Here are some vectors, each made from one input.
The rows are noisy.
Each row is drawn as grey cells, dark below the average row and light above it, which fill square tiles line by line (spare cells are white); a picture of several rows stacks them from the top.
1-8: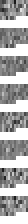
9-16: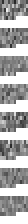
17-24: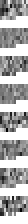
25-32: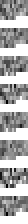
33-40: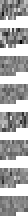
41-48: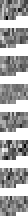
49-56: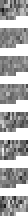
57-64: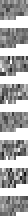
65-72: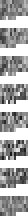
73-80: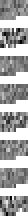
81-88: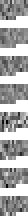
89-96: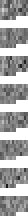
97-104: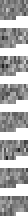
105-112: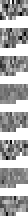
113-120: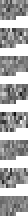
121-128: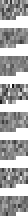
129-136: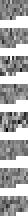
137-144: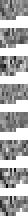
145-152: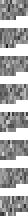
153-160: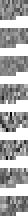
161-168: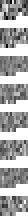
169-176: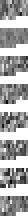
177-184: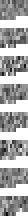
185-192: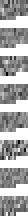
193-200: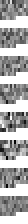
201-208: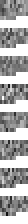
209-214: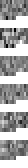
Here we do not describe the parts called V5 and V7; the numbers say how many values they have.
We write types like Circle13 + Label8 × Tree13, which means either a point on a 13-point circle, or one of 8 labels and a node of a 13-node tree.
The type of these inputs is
(Label4 × Label6 + Unit) × V7 + Line4 × List2(V5).
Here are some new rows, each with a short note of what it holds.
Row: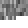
a point on a 4-point line, together with a list of one item
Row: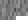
a point on a 4-point line, together with a list of two items
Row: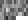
one of 4 labels, one of 6 labels and a value of V7
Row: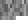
a point on a 4-point line, together with a list of two items
